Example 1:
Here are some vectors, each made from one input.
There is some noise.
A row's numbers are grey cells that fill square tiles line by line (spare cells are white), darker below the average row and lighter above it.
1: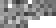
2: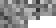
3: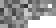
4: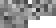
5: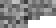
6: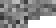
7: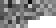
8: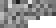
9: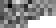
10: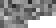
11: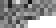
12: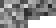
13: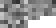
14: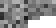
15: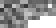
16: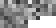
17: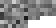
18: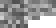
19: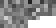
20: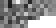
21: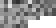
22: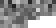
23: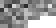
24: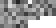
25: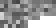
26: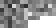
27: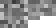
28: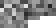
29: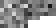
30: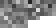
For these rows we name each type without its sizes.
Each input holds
three true/false values.
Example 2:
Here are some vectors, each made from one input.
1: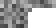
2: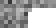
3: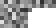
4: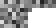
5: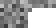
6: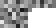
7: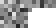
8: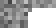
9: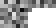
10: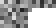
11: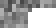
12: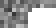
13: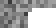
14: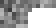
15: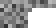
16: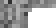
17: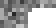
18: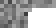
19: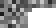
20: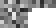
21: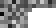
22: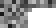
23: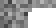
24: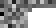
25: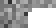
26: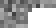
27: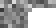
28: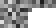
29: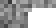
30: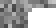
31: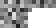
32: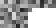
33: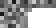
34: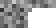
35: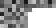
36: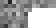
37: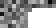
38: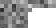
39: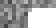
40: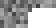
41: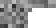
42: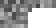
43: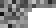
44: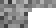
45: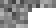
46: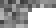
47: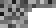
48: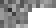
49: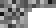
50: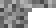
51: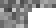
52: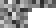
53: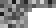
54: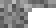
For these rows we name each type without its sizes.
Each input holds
a point on a line.
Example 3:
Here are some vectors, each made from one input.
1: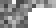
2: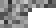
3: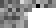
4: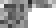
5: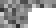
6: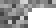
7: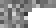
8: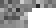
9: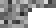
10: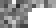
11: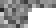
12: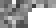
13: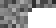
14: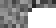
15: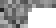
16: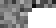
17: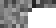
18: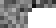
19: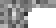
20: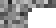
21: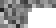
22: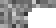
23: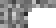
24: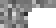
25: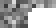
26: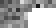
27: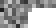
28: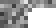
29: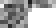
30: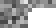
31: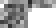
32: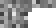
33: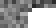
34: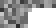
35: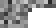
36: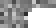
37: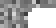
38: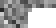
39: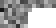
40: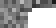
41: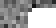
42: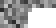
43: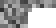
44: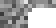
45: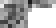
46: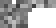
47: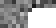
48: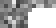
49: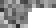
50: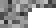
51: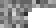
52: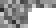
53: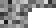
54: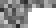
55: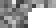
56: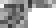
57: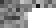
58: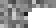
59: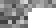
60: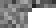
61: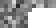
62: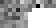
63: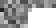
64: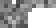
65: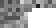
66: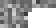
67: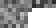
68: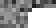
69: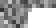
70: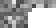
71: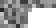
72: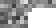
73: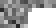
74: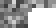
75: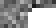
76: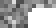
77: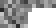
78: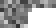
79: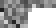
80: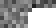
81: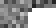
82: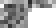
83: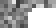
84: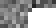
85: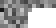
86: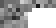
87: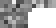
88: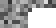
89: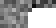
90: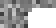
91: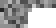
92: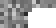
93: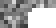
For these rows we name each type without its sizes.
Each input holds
a label.
